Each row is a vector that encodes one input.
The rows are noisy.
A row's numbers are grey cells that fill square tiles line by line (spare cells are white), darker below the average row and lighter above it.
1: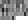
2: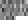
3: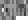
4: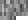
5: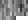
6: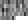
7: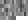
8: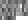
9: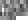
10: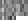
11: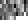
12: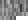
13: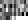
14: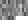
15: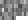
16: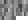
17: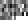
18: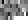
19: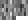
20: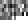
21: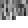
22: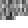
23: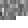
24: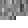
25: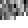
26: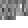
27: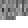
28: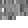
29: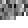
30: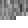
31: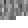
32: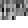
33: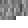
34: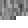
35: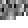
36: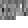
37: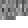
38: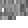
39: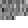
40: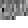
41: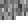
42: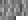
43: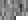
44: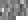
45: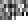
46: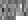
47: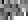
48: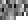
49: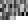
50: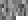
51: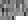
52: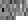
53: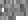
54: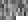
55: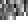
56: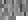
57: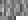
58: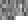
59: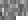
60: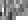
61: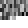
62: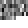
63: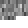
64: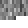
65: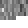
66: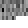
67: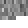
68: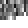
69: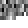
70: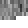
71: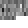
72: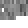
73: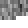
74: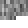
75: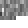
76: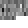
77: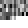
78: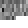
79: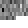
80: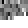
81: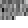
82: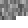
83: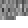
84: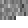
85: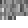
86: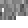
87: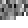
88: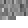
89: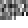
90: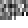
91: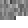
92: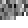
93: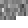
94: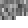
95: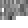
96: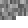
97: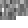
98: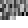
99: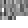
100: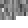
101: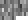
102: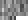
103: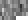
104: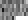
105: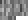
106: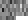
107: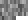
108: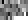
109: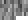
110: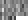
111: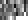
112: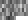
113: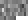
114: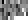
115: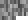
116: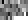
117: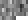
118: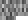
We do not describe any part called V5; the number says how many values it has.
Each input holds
either a point on a 4-point line, or a list of up to two items, each a true/false value and a value of V5.
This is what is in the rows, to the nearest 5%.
About 20% of them hold a point on a 4-point line. The rest are lists of up to two items, each a true/false value and a value of V5: about 5% of all rows are empty, 25% hold one and 50% two.
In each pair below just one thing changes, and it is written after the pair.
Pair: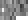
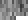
the true/false value in item 2 of the list
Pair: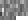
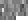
the true/false value in item 1 of the list
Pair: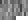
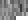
the value of V5 in item 1 of the list
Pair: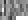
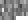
the true/false value in item 2 of the list
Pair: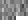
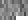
the value of V5 in item 2 of the list
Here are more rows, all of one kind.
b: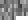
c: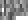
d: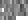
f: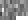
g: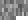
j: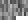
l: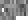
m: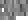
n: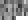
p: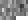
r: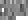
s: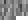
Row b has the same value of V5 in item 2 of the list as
d and j.
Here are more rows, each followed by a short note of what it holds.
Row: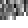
a point on a 4-point line
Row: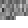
a list of one item
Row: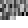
a point on a 4-point line
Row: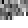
the empty list
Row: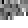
the empty list
